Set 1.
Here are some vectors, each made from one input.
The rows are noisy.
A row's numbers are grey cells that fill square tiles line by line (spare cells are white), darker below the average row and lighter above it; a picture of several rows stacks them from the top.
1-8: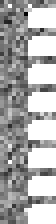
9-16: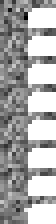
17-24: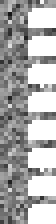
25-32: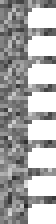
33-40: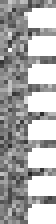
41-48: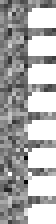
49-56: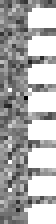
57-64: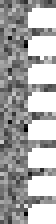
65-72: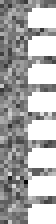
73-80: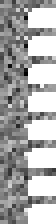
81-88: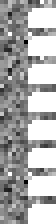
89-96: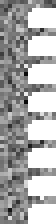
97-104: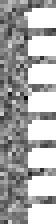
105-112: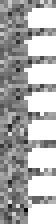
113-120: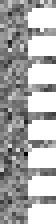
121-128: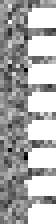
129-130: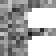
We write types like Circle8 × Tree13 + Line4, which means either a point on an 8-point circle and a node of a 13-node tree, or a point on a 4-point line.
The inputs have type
Label8 + Line13.
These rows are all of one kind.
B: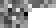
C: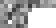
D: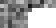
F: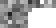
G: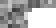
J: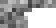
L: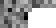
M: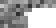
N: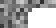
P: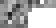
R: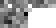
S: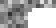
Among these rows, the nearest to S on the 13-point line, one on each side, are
F and G.
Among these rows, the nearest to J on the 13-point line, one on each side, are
G and M.
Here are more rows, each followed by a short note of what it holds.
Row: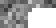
one of 8 labels
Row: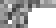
a point on a 13-point line
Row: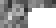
one of 8 labels
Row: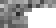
a point on a 13-point line
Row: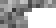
a point on a 13-point line
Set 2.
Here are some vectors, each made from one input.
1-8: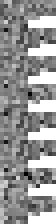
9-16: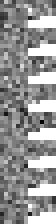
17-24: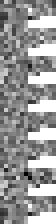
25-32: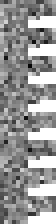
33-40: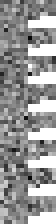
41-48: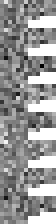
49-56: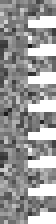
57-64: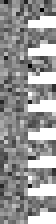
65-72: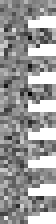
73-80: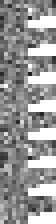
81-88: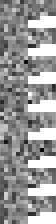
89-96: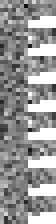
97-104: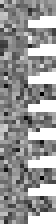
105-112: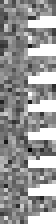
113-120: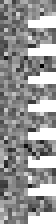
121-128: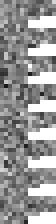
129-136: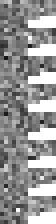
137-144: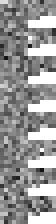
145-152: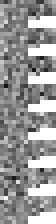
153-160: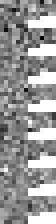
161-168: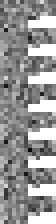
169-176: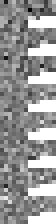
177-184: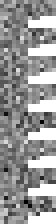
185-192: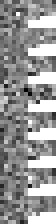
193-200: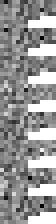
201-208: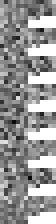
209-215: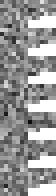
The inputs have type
Line7 × (Tree12 + Unit).
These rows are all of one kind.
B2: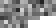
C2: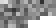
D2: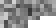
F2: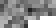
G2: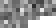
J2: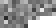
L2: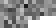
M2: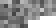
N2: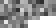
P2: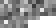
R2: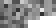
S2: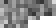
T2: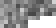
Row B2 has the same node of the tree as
G2, S2 and T2.
